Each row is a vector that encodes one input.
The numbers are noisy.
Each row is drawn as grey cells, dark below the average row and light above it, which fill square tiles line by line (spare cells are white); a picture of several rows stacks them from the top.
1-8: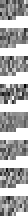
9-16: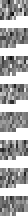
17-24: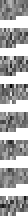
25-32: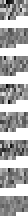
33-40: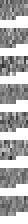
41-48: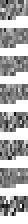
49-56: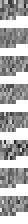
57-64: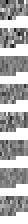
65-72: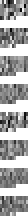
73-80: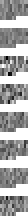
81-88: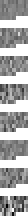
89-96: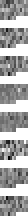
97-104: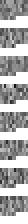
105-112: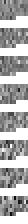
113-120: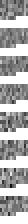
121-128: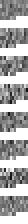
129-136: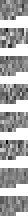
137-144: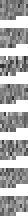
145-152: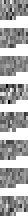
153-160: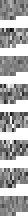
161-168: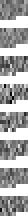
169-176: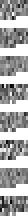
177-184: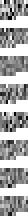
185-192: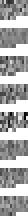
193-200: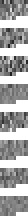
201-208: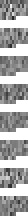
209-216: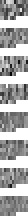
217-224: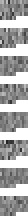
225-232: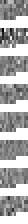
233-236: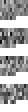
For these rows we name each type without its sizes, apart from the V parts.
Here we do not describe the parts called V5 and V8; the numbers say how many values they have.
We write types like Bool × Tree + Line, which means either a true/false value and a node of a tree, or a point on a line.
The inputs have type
(Bool × Bool × Bool × Bool × V5 × V8 + Unit) × Line × Line × Line.
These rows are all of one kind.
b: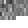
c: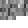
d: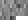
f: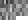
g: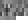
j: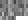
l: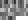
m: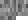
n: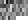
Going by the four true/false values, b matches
g and n.
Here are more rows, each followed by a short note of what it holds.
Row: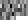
a point on each of three lines
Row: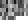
a point on each of three lines, four true/false values, a value of V5 and a value of V8
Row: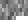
a point on each of three lines
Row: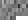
a point on each of three lines, four true/false values, a value of V5 and a value of V8
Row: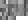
a point on each of three lines, four true/false values, a value of V5 and a value of V8
